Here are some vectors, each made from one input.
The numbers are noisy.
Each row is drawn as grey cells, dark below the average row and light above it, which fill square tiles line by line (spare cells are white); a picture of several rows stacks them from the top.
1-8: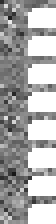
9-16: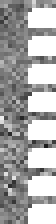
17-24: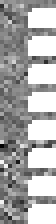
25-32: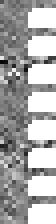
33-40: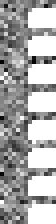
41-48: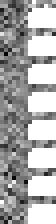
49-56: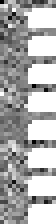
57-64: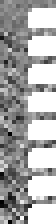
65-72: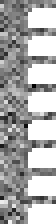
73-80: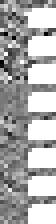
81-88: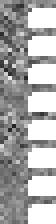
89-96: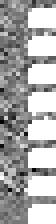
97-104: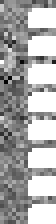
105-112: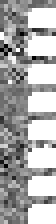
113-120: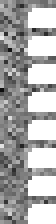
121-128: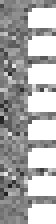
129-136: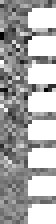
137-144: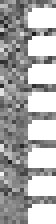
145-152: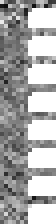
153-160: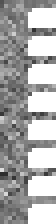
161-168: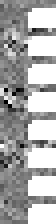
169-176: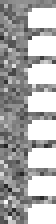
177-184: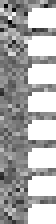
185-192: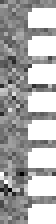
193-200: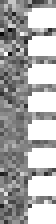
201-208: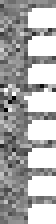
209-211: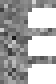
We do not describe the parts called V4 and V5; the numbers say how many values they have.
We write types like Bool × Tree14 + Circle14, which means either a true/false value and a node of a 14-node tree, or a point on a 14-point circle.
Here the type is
Bool × (Line7 + V5) + V4.
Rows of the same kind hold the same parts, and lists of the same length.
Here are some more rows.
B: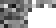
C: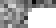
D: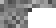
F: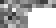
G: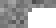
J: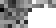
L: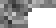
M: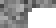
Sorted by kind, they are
B, F, L
C, D, M
G, J

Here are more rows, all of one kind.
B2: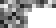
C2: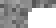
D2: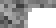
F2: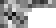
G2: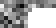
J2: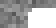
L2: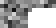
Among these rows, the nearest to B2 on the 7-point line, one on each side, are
F2 and G2.
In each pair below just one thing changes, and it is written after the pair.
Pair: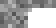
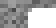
the place on the 7-point line
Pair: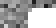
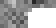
the place on the 7-point line
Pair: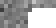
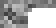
the place on the 7-point line
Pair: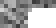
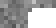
the place on the 7-point line
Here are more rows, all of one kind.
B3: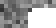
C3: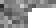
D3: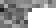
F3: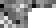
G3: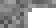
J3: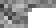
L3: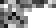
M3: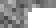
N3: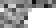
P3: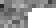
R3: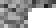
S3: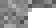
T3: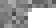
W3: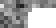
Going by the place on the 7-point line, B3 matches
G3, M3, P3 and R3.
